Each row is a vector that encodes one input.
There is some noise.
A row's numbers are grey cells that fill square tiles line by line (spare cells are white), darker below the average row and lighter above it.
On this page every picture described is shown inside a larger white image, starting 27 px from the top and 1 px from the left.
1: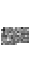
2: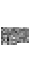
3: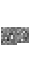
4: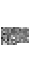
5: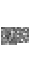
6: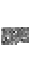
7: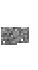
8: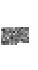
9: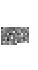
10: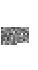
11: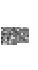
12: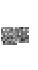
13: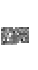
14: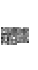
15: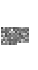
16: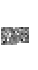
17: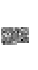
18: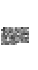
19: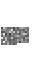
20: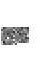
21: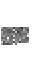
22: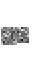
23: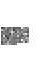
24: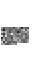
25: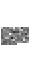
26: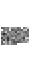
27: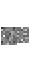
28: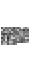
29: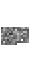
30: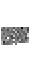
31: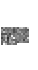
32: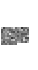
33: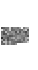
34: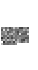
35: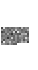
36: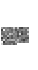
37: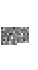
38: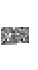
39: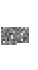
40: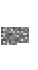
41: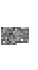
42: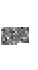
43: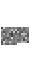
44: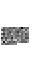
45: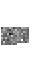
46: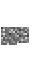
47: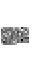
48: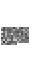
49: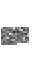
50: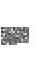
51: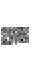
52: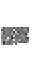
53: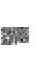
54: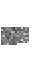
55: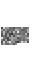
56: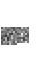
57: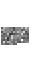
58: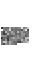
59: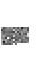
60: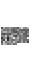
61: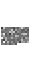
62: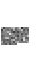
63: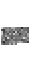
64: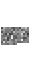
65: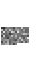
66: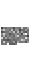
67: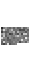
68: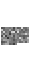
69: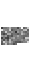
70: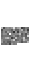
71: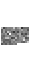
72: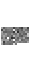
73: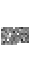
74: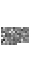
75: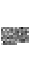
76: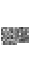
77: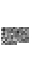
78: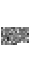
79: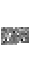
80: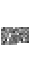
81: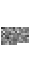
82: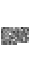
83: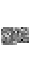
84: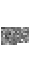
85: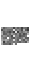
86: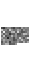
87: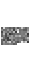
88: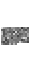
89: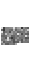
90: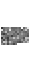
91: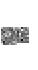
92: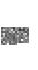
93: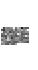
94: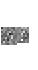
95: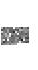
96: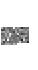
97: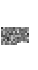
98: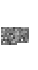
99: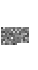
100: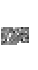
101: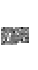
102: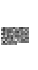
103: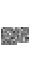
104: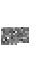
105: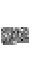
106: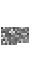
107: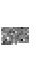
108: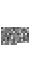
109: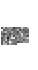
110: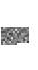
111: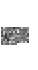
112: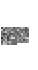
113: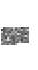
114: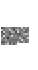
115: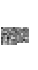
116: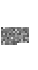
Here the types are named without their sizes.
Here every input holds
either a label, or a node of a tree.
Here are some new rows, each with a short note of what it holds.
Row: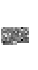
a label
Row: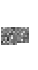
a node of a tree
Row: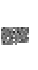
a label
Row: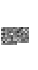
a label
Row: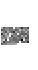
a label
